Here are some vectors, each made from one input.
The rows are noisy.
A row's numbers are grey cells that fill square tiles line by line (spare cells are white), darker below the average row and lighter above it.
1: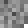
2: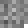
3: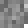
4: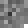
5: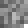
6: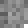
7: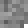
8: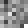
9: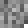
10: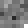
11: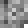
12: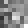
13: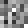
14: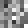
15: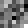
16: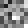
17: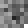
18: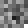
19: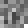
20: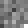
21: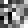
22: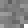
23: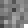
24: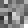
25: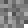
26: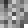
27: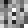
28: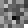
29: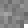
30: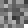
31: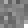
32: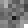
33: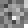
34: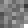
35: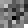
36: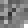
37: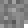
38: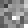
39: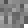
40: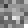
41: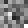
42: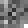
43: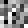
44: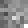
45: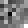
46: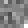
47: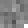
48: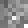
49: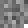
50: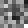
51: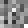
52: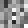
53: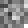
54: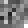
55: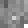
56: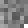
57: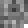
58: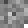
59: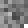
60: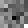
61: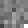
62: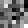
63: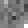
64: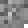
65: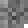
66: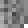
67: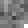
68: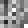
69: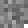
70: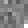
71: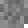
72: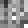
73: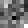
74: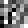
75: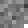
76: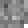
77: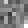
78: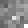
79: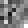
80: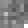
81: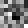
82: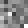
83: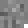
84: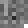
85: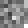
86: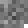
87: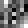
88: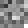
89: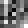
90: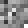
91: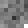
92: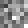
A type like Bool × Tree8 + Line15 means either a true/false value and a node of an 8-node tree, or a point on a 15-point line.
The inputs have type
(Circle10 + Unit) × Line6.
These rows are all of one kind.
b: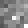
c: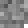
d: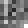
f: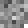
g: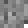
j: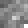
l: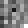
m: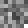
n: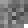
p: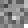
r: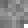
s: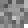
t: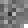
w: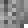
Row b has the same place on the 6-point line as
g, j, l and m.
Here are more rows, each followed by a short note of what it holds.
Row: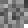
a point on a 6-point line
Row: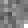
a point on a 6-point line
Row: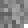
a point on a 6-point line
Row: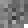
a point on a 10-point circle and a point on a 6-point line
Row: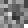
a point on a 10-point circle and a point on a 6-point line
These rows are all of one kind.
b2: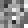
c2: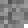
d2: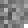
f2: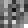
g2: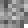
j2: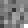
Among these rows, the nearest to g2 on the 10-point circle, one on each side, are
b2 and c2.
